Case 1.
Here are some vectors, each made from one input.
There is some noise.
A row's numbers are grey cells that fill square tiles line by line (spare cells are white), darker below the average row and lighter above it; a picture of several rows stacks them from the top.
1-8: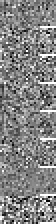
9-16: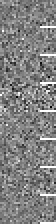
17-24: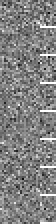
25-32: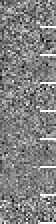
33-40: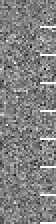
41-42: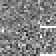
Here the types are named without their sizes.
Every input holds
a list of points on a line.
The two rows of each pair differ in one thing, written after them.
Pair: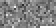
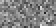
the place on the line in item 1 of the list
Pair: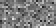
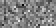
the place on the line in item 1 of the list
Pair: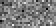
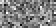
the place on the line in item 1 of the list
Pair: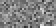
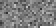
the place on the line in item 1 of the list
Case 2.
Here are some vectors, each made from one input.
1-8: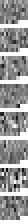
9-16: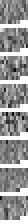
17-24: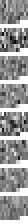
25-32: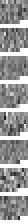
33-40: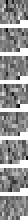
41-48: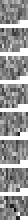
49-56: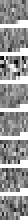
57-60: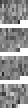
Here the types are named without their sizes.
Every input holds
a point on a circle and a true/false value.
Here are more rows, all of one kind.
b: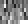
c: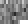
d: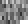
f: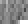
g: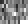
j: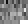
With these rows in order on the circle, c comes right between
b and f.
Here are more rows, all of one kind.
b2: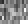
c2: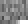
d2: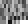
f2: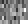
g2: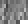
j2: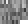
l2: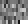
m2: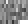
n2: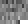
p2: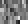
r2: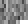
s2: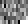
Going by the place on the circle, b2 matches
f2 and j2.
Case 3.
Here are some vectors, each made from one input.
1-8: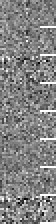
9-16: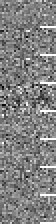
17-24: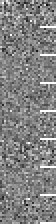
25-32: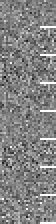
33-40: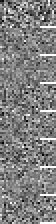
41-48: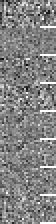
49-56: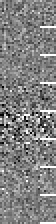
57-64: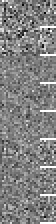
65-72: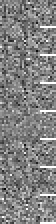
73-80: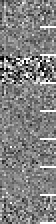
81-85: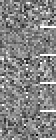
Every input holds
either a point on a 5-point line, or a point on an 8-point line.
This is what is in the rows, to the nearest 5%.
About 35% of them hold a point on a 5-point line. The rest hold a point on an 8-point line.
